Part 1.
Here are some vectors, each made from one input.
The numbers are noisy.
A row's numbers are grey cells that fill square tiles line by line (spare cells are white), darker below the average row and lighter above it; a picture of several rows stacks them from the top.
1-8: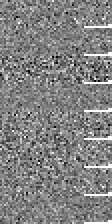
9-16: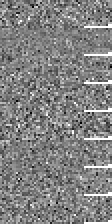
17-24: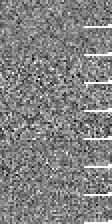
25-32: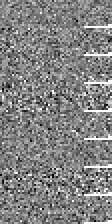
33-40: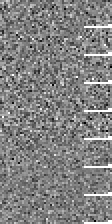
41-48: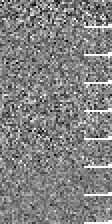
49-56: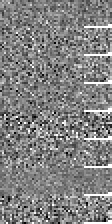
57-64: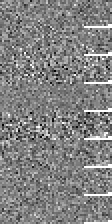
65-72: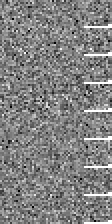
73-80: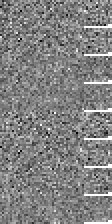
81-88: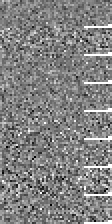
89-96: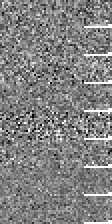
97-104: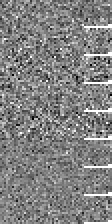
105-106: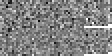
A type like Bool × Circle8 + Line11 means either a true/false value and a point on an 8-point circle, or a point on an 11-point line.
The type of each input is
Circle10 × (Circle10 + Line11).
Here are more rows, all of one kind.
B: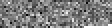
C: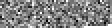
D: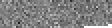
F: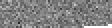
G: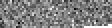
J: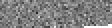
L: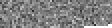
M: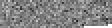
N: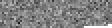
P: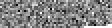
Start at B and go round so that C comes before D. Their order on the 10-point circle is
B, N, J, G, M, L, P, C, D, F.
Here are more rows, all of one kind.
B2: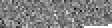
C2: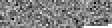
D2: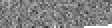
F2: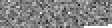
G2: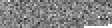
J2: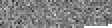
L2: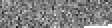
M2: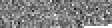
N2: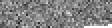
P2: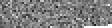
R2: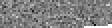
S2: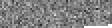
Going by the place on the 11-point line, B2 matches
L2 and S2.
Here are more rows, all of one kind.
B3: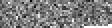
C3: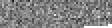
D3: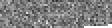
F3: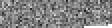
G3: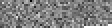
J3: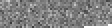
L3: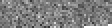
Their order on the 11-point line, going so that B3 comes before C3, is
D3, B3, L3, G3, J3, F3, C3.
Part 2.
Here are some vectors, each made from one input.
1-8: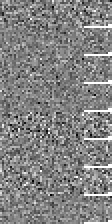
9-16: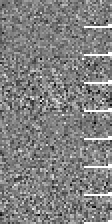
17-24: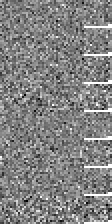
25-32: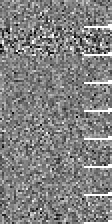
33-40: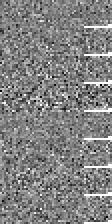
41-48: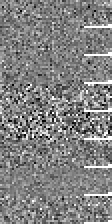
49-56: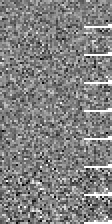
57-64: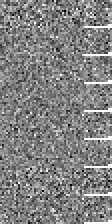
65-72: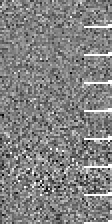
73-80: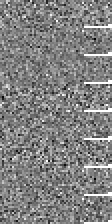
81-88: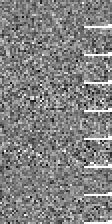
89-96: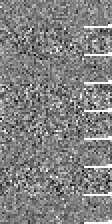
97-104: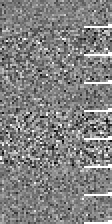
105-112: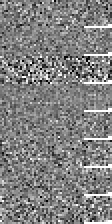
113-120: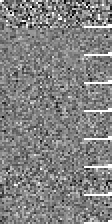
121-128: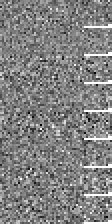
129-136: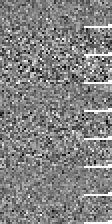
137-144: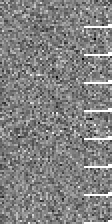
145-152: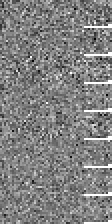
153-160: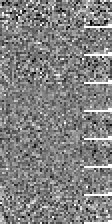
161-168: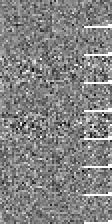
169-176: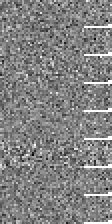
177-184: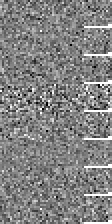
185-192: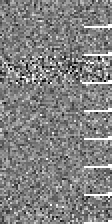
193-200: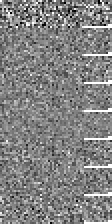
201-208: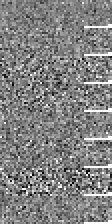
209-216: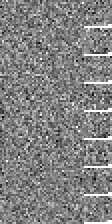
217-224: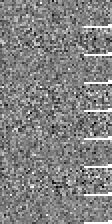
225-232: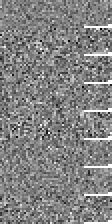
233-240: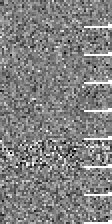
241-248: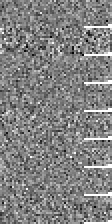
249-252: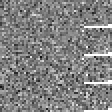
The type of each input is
List3(Circle10).
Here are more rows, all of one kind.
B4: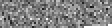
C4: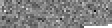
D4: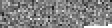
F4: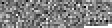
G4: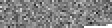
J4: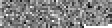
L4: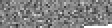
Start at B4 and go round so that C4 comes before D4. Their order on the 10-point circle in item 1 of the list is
B4, F4, G4, L4, C4, J4, D4.
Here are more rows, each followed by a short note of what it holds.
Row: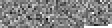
a list of three items
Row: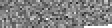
a list of three items
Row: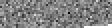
a list of one item
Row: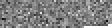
a list of two items
